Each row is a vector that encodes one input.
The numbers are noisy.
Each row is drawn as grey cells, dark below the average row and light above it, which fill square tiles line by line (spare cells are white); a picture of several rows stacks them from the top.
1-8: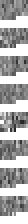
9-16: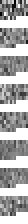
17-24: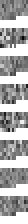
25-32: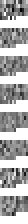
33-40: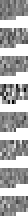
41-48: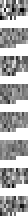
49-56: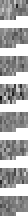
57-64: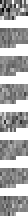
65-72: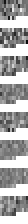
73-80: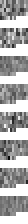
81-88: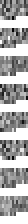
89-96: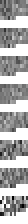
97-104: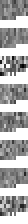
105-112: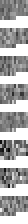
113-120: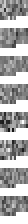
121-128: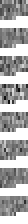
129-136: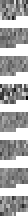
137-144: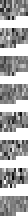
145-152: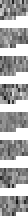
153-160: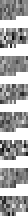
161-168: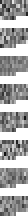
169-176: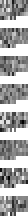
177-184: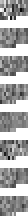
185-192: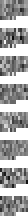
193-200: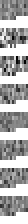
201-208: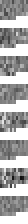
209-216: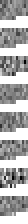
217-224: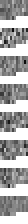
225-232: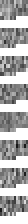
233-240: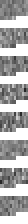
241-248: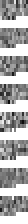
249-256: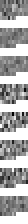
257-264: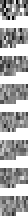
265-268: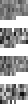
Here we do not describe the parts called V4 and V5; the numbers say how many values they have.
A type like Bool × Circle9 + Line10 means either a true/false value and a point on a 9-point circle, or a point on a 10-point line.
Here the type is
(Bool × Label10 + V5) × (Line6 + V4).
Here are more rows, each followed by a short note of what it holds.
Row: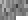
one of 10 labels, a point on a 6-point line and a true/false value
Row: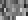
a value of V4 and a value of V5
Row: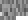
one of 10 labels, a point on a 6-point line and a true/false value
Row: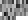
one of 10 labels, a point on a 6-point line and a true/false value
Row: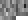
a point on a 6-point line and a value of V5
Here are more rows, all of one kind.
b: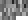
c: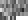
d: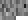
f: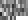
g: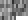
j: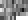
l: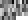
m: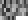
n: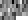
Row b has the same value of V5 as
g and n.
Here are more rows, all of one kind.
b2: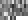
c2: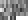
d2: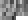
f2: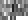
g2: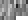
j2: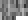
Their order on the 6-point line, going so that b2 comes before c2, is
b2, d2, f2, g2, c2, j2.
